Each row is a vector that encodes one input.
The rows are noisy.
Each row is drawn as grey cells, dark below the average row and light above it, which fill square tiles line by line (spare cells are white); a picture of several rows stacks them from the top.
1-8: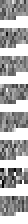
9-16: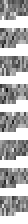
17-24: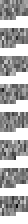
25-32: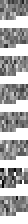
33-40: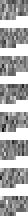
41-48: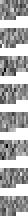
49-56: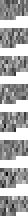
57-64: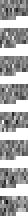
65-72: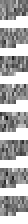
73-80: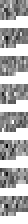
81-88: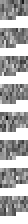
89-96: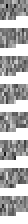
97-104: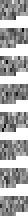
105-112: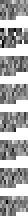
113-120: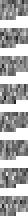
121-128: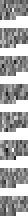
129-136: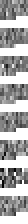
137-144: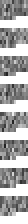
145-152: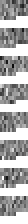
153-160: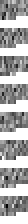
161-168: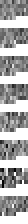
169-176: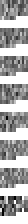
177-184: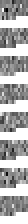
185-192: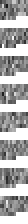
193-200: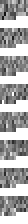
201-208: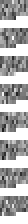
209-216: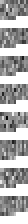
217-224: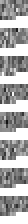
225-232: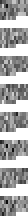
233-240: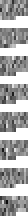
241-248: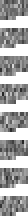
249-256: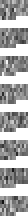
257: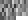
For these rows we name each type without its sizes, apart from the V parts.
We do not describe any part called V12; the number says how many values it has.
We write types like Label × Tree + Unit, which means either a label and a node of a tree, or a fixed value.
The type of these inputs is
List(Bool × V12).
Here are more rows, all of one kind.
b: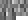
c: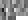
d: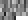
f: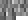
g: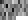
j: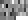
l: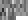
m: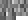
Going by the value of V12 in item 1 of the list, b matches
f and m.
